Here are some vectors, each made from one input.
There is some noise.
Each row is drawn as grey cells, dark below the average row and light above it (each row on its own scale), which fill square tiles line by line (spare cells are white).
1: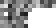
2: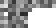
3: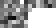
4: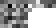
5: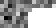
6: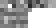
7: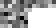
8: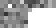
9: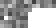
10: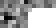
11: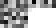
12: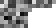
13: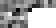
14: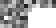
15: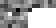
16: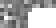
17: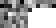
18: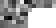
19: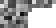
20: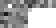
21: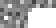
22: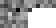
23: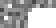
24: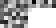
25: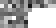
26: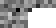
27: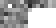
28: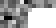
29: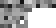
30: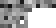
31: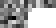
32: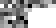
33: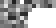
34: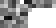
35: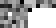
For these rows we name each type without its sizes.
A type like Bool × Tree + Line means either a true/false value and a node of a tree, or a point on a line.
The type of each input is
Bool × Bool × Bool + Line.
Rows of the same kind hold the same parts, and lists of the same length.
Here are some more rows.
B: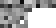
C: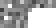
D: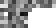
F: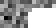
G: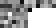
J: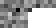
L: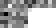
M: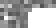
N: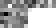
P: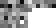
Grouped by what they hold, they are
B, G, J, P
C, D, F, L, M, N

